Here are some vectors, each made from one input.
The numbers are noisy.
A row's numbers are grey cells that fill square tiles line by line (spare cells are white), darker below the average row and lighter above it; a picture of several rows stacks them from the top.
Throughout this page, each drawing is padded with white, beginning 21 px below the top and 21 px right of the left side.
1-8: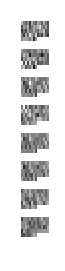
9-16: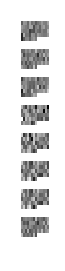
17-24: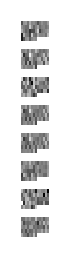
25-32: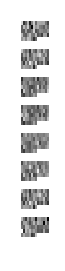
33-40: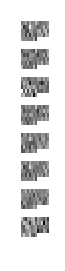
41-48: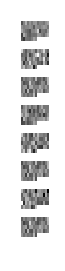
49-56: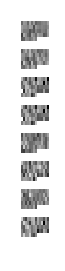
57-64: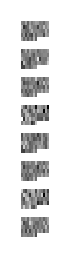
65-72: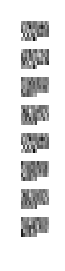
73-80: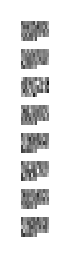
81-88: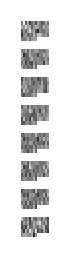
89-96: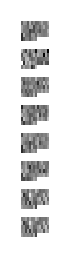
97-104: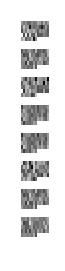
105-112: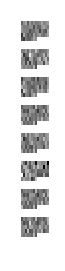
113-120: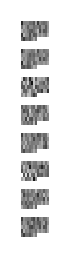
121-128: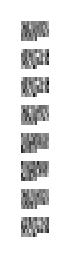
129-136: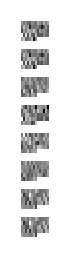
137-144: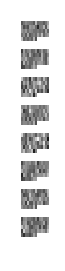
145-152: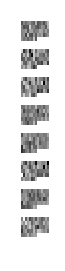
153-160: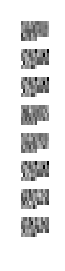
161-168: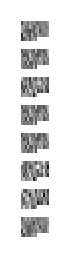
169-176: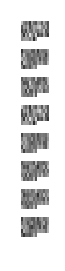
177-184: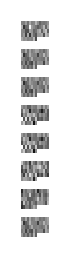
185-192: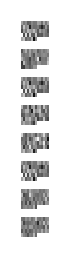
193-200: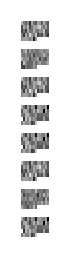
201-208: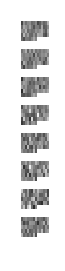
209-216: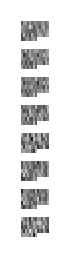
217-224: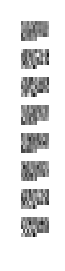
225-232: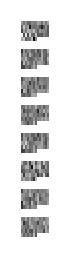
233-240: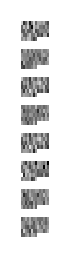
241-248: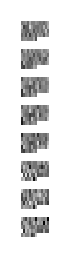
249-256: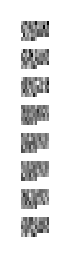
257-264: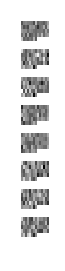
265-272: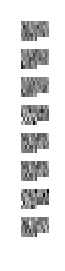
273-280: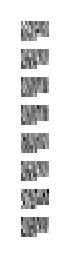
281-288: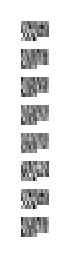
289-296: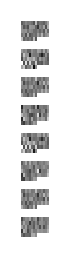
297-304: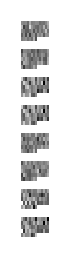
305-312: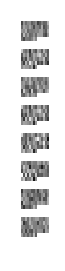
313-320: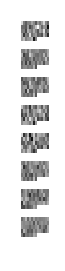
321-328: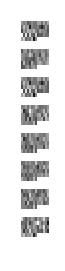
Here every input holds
either a node of an 8-node tree, or a list of up to two points on a 6-point line.
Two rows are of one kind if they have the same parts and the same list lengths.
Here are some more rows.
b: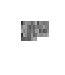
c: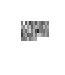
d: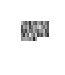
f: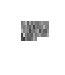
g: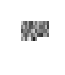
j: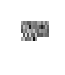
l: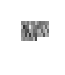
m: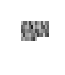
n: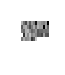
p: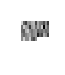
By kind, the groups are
b, f
c
d, g, j, m, n, p
l

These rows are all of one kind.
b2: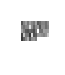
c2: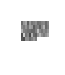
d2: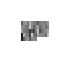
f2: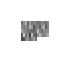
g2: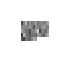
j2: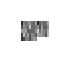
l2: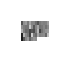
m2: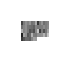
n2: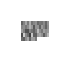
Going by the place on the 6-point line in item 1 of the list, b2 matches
c2, f2 and n2.
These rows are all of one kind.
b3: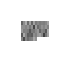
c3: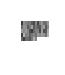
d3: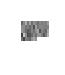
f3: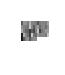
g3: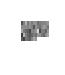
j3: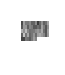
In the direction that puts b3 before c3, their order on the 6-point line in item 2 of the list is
f3, g3, d3, b3, c3, j3.
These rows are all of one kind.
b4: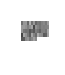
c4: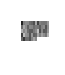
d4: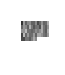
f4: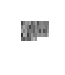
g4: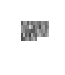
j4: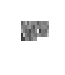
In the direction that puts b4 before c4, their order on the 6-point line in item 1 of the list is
g4, b4, j4, f4, c4, d4.
